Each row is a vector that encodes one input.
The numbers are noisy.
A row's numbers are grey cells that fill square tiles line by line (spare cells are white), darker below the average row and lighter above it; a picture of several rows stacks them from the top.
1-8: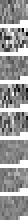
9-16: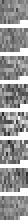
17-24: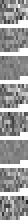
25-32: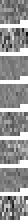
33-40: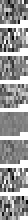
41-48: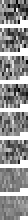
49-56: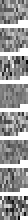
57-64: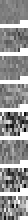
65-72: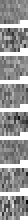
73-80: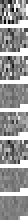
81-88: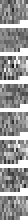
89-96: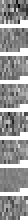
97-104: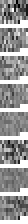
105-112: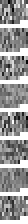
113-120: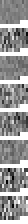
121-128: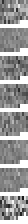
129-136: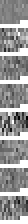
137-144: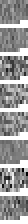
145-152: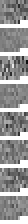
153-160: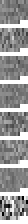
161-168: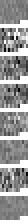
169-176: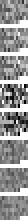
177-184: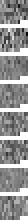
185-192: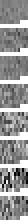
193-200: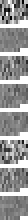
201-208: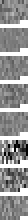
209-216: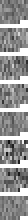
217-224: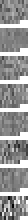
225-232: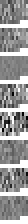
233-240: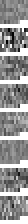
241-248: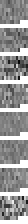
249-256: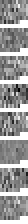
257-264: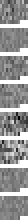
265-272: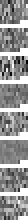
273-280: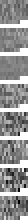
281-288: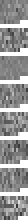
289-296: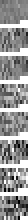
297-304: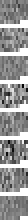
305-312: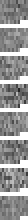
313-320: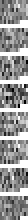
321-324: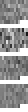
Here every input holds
a point on a 10-point line and a node of an 11-node tree.
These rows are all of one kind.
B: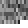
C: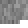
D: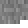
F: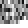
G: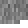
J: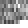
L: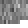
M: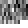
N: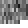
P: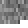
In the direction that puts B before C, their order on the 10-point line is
D, M, L, B, G, N, J, C, P, F.
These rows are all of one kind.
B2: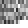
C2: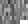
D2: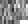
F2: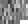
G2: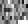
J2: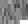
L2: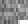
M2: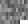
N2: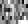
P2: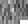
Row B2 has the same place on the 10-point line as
F2 and N2.
